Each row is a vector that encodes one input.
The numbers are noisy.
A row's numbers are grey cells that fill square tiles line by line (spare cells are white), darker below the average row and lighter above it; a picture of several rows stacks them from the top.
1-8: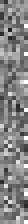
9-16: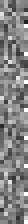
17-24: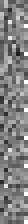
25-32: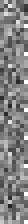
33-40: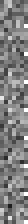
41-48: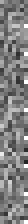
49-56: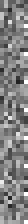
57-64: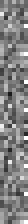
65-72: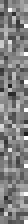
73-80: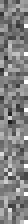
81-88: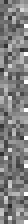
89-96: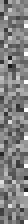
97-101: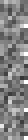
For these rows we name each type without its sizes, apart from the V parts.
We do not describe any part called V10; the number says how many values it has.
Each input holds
either a label and a true/false value, or a value of V10.
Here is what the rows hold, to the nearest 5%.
About 40% of them hold a label and a true/false value. The rest hold a value of V10.
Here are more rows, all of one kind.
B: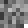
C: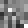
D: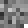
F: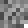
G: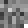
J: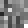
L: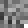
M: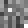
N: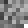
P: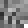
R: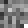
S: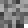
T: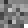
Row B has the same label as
D, G, R and T.
